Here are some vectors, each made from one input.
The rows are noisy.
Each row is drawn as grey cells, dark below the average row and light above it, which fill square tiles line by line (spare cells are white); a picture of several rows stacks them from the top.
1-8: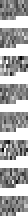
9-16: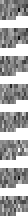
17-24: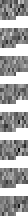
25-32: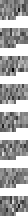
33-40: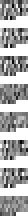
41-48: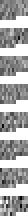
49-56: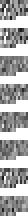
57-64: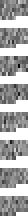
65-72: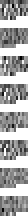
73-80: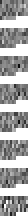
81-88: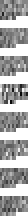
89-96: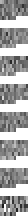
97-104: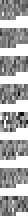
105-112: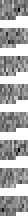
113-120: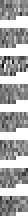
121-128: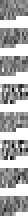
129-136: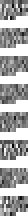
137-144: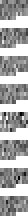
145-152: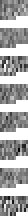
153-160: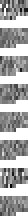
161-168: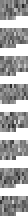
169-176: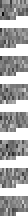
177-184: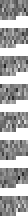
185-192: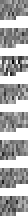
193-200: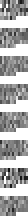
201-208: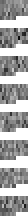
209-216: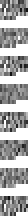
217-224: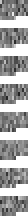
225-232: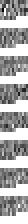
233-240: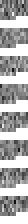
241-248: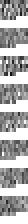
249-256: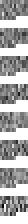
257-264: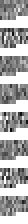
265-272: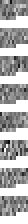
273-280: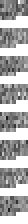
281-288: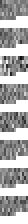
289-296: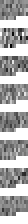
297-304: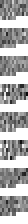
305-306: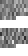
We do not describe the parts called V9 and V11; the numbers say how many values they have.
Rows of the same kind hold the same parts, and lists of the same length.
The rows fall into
3 kinds.
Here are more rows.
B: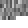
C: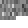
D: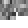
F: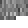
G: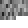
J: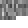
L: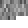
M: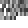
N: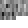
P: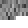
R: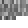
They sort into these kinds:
B, C, J, P
D, F, G, L, N, R
M

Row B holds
a value of V9 and a value of V11.
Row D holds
three true/false values and a value of V9.
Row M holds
a point on a 10-point circle.
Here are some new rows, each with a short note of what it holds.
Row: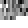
a point on a 10-point circle
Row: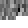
a value of V9 and a value of V11
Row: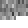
three true/false values and a value of V9
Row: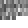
three true/false values and a value of V9
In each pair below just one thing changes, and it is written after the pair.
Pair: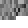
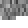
the value of V9
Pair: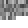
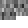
the value of V9
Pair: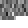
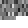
the value of V11
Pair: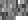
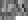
the value of V11
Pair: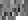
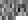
the value of V11
